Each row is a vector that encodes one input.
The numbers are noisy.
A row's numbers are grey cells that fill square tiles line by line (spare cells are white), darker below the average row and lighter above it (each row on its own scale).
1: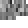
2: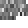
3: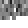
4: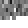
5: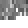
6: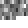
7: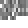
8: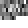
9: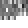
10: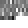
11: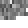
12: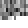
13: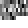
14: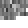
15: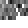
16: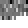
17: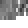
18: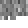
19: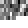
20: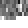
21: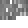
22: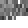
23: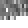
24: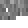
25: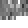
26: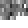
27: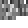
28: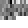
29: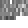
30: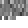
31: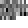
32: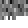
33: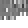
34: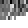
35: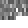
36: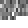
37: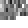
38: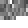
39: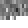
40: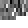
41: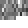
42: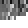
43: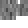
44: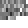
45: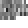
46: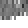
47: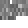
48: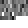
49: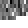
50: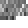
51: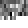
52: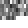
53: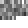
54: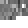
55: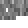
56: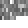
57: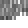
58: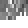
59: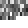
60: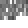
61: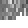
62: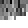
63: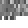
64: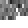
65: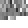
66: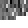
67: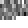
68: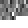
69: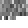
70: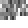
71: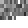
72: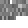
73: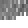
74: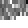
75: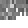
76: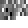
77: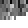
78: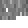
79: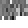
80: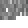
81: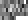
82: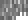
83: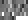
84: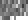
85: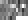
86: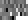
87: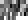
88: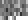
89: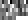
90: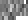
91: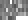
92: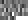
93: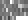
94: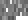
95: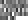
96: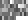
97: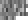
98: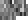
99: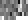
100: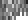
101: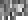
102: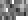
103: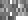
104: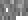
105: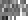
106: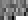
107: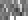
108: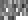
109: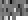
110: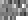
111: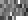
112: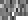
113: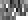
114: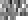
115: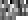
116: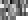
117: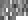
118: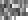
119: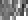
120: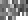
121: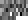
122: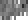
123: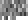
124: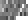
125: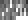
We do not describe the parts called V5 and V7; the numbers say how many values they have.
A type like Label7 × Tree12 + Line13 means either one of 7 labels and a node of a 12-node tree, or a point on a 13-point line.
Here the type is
(Bool × Bool × Bool + V5) × Label8 + V7.
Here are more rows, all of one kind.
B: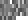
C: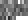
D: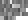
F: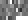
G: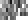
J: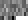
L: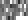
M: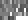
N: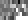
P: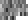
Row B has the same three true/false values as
D, L and N.
